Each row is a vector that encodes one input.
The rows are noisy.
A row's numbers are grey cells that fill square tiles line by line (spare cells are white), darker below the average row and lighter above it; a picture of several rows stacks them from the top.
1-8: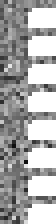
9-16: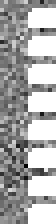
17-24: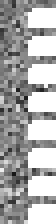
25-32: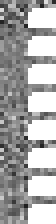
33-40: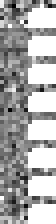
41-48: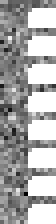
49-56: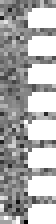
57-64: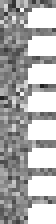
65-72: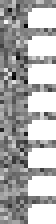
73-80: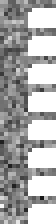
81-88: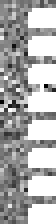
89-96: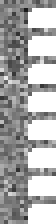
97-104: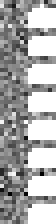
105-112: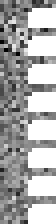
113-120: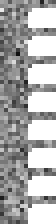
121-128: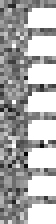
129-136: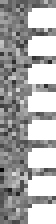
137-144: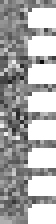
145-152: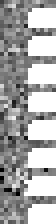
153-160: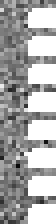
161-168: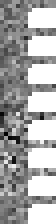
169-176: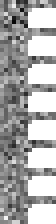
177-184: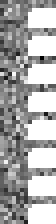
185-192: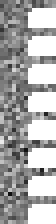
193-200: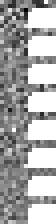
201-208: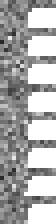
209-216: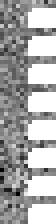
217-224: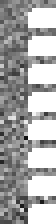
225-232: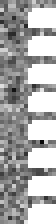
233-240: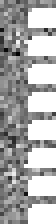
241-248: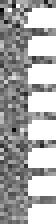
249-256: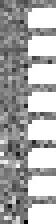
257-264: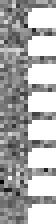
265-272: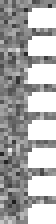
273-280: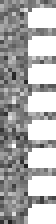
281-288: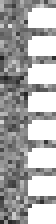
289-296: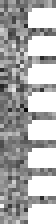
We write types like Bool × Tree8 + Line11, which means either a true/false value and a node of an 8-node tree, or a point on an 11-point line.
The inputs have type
(Circle16 + Unit) × Line9.
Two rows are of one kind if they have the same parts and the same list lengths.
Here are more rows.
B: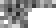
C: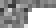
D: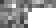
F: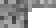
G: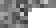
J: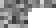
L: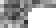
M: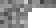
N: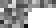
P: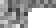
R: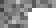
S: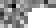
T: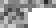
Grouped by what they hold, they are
B, C, D, G, J, P
F, L, M, N, R, S, T

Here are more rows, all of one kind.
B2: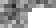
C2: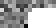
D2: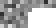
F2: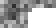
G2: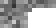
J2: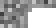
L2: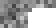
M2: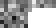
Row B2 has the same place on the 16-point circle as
G2 and J2.
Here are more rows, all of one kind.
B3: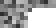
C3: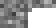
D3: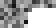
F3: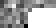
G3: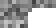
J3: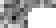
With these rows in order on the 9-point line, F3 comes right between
B3 and G3.
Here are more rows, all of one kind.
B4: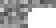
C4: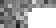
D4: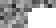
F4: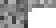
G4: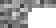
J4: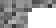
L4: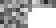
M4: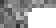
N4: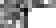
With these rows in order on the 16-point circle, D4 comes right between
F4 and J4.
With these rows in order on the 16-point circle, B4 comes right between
G4 and L4.
